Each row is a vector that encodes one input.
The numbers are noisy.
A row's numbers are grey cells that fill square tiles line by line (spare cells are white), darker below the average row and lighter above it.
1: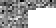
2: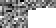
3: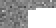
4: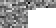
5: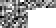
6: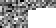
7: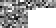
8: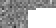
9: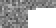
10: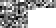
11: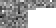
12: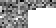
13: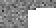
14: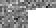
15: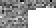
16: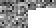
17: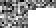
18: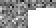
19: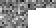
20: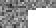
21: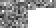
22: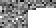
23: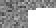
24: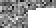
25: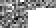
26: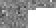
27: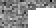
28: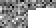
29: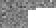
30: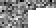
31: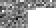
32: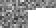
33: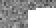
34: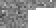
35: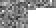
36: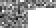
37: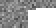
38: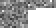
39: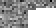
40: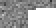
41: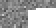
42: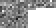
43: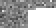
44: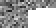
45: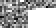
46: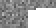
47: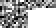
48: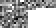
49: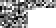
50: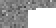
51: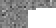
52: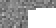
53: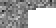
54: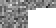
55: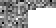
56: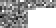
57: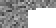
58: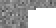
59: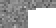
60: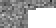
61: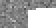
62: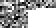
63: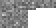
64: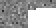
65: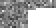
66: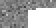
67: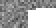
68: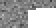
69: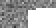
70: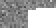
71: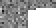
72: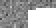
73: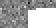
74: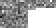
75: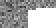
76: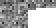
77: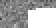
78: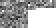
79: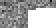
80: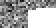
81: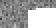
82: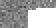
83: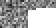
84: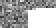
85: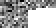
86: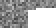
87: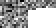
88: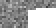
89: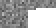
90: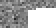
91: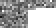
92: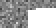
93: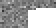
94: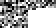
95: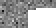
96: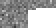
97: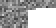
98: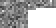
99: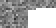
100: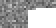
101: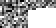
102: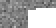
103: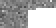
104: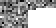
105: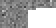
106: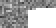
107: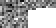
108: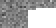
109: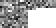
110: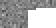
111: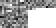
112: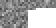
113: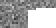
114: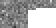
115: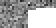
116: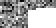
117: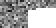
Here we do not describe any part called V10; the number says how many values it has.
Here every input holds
a true/false value and a value of V10, together with either a fixed value, or a node of a 12-node tree.
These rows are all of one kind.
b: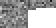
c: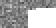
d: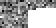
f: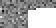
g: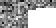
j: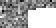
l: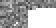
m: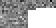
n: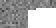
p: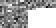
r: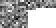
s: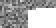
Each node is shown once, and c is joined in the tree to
p and s.
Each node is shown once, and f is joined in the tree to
n.
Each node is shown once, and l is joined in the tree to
m.
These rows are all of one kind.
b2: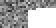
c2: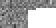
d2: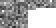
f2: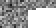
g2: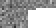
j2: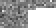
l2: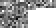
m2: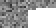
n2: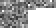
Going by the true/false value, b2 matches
j2 and m2.
